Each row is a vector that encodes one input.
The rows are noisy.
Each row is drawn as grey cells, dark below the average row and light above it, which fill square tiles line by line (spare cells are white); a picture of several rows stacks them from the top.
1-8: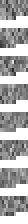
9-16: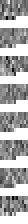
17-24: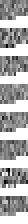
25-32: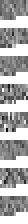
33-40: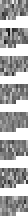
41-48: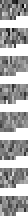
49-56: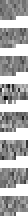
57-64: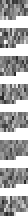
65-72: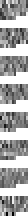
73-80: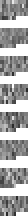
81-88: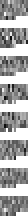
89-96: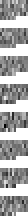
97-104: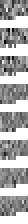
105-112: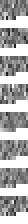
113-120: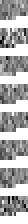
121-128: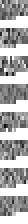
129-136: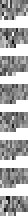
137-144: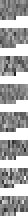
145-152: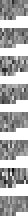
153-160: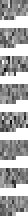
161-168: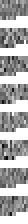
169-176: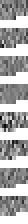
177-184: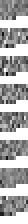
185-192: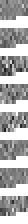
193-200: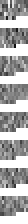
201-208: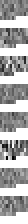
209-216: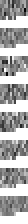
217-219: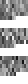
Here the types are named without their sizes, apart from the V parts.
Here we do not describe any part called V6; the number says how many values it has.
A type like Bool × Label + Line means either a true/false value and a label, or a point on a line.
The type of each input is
(Bool × Bool × Bool × Bool + V6) × (Tree + Unit) + Line.
